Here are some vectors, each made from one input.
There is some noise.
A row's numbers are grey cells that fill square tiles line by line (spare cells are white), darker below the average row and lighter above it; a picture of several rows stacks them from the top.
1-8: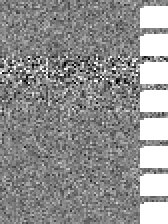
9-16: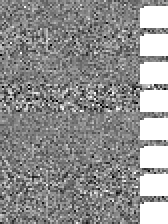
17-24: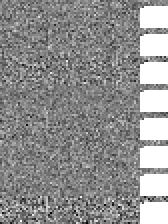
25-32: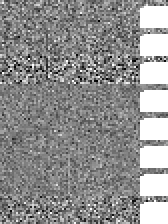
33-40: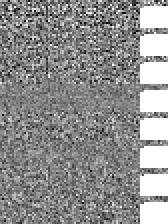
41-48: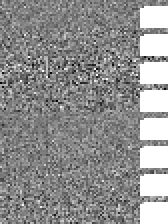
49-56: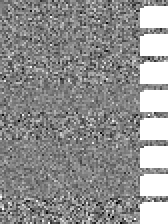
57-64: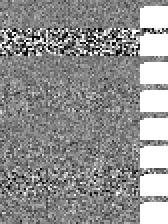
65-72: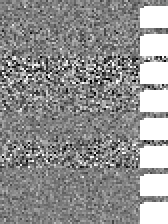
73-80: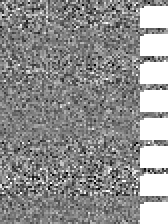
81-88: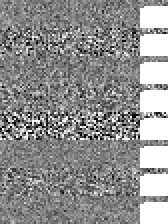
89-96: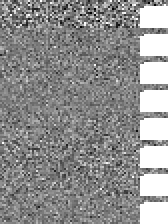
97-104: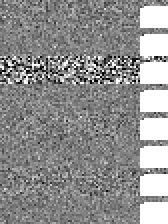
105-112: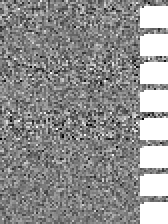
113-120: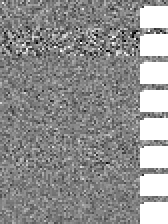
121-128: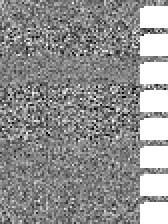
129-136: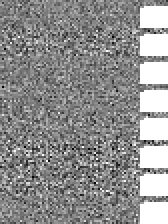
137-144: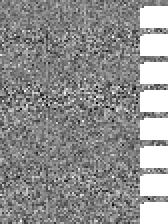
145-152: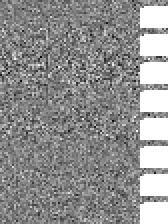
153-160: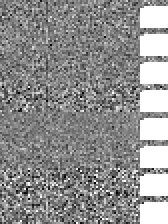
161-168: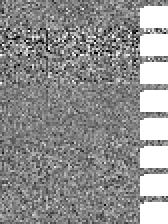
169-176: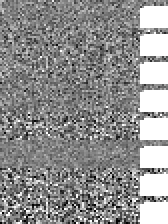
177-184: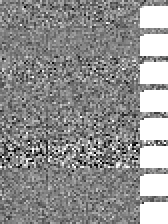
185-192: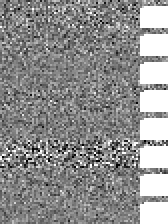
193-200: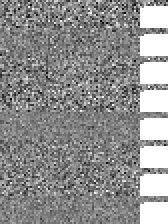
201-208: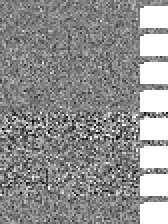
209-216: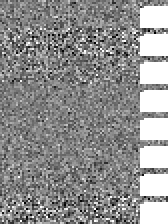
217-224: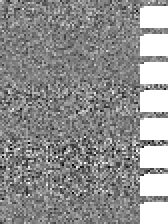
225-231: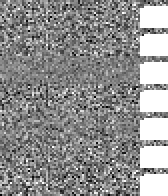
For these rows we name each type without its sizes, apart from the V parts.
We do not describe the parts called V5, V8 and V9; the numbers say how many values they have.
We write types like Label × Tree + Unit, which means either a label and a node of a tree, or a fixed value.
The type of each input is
(Label × V8 + V5) × (Line + (Tree + Unit) × V9).
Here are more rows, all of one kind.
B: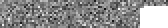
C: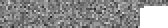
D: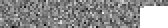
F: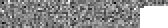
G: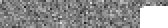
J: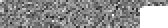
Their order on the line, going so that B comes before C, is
B, C, F, D, G, J.
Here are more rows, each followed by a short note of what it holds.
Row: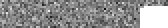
a label, a point on a line and a value of V8
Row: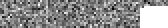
a label, a node of a tree, a value of V8 and a value of V9
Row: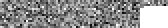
a label, a node of a tree, a value of V8 and a value of V9
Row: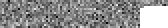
a label, a value of V8 and a value of V9
